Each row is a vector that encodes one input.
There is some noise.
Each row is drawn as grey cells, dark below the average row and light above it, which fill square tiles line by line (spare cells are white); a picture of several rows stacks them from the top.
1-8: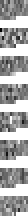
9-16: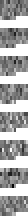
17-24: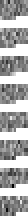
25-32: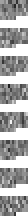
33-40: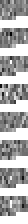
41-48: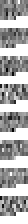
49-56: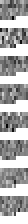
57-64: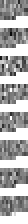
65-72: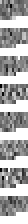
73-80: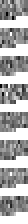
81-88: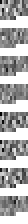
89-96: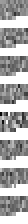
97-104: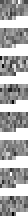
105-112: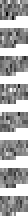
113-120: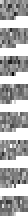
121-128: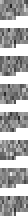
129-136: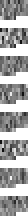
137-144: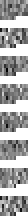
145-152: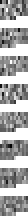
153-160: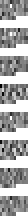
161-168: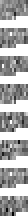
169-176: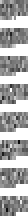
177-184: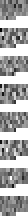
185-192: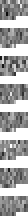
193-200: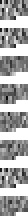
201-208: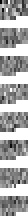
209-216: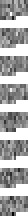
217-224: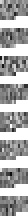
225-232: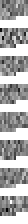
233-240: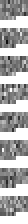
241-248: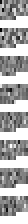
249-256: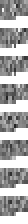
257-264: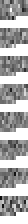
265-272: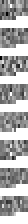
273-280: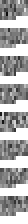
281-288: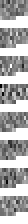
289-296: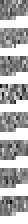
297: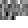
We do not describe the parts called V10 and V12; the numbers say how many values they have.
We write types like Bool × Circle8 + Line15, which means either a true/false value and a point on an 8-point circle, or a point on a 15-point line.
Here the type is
Bool × Circle5 + (Circle6 + V12) × V10.
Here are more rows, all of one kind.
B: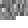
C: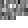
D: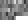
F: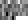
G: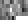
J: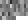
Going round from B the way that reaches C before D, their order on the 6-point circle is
B, J, C, G, D, F.
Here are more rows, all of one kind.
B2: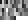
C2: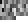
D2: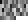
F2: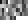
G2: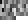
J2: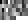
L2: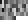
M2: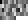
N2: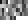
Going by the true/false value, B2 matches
F2, J2 and N2.
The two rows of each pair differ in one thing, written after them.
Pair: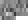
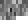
the value of V10
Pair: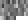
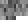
the value of V10
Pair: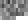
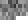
the value of V10
